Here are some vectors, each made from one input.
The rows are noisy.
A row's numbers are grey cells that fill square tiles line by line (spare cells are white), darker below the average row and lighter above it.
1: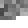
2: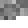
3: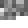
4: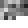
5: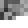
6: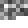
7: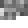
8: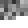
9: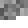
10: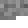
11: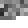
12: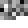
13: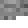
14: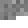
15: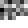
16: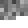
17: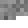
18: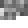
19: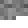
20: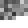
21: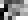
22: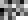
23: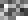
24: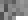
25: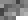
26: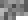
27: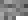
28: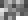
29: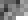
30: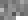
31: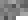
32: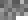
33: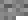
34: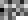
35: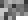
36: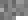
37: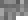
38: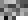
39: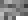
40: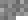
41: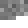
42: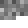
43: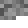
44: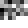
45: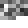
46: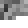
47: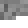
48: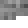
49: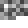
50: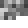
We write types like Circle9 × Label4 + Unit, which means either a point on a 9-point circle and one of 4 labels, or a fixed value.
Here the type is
List2(Line5).
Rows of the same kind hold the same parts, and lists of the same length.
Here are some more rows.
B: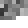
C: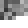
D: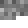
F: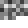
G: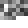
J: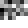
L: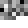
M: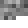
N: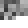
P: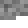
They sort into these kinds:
B, C
D, M, N, P
F, G, J, L

